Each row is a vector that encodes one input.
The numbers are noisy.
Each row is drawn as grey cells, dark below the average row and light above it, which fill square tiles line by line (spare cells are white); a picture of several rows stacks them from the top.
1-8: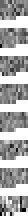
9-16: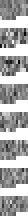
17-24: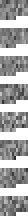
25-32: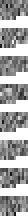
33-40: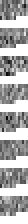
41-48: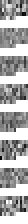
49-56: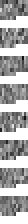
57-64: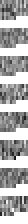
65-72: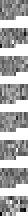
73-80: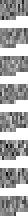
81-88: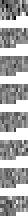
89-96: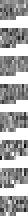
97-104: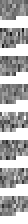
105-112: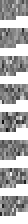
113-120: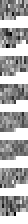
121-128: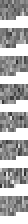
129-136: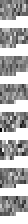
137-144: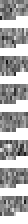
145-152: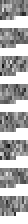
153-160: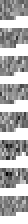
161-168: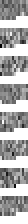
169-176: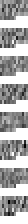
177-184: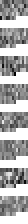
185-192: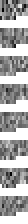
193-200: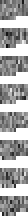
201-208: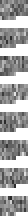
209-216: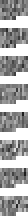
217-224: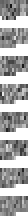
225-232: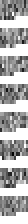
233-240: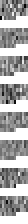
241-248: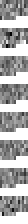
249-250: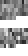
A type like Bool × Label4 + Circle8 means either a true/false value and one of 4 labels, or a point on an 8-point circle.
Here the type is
Label7 × (Line13 + Tree13).
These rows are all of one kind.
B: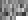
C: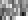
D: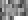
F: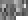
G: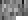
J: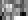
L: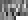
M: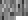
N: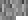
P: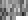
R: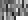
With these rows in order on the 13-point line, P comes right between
B and N.
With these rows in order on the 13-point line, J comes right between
D and M.
